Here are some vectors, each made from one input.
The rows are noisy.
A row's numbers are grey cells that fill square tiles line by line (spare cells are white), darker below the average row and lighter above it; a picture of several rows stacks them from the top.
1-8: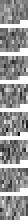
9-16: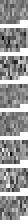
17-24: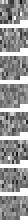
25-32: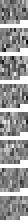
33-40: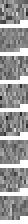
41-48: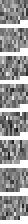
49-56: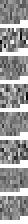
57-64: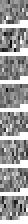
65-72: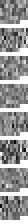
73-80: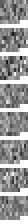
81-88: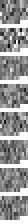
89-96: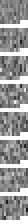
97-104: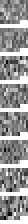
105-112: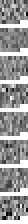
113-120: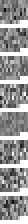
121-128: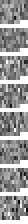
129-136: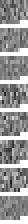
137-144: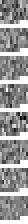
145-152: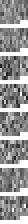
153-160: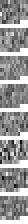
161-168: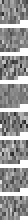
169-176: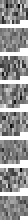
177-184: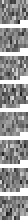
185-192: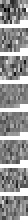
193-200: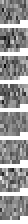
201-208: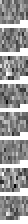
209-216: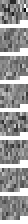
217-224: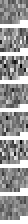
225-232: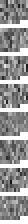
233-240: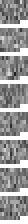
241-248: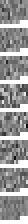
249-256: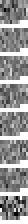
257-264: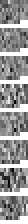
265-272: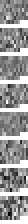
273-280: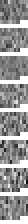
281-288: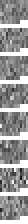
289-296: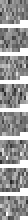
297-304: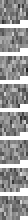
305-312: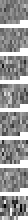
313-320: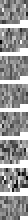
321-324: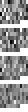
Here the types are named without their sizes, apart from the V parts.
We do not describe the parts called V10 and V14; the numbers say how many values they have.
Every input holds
either a point on a line, or a true/false value, a value of V10 and a value of V14.
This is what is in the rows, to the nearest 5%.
About 40% of them hold a point on a line. The rest hold a true/false value, a value of V10 and a value of V14.
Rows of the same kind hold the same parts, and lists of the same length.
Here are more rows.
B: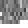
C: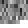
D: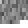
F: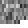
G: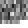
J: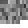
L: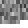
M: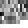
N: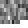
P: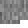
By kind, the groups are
B, C, F, J, N, P
D, G, L, M

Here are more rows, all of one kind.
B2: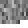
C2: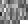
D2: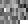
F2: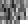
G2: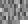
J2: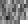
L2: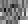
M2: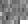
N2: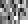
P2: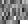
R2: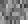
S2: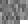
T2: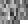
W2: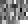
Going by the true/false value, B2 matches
C2, M2, N2 and W2.
